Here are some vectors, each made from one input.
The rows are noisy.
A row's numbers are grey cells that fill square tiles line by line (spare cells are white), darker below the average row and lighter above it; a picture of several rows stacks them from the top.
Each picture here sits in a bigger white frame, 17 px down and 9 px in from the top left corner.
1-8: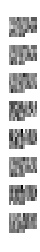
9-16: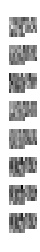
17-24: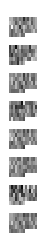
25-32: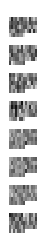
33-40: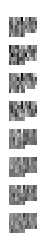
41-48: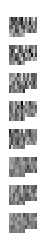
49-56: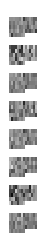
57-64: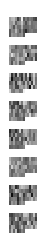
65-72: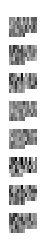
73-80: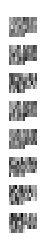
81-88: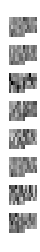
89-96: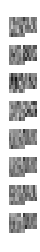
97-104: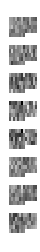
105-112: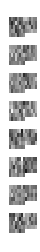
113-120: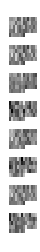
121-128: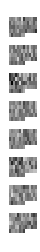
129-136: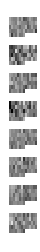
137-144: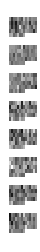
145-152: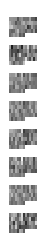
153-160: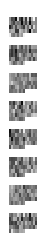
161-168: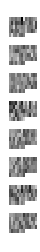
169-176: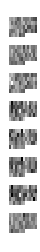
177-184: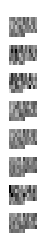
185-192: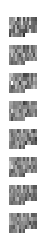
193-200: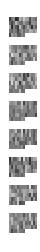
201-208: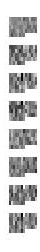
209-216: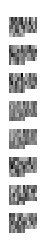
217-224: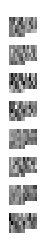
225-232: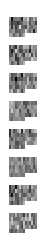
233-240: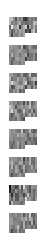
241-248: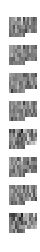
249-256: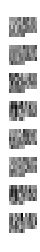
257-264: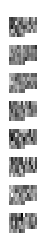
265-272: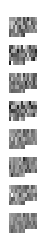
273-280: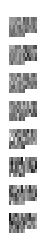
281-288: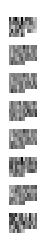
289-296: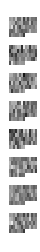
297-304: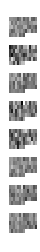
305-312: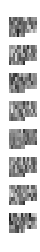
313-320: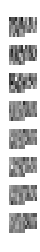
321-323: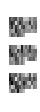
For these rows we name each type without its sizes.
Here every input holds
either a point on a circle, or a point on each of two lines and three true/false values.
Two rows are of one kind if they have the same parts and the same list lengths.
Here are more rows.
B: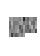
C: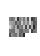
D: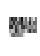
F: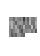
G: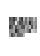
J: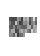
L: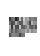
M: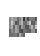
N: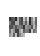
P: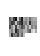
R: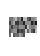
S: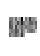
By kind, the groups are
B, C, F, M
D, G, J, L, N, P, R, S

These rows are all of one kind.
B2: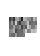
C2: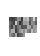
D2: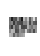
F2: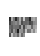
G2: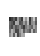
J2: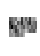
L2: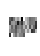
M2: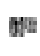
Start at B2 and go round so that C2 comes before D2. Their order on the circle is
B2, C2, G2, D2, M2, L2, J2, F2.
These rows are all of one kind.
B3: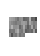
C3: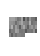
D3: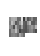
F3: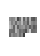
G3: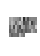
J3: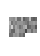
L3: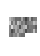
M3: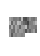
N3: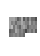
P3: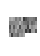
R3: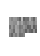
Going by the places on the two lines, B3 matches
C3, N3 and P3.
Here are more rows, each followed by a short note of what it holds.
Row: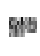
a point on a circle
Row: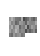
a point on each of two lines and three true/false values
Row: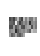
a point on a circle
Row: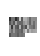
a point on a circle
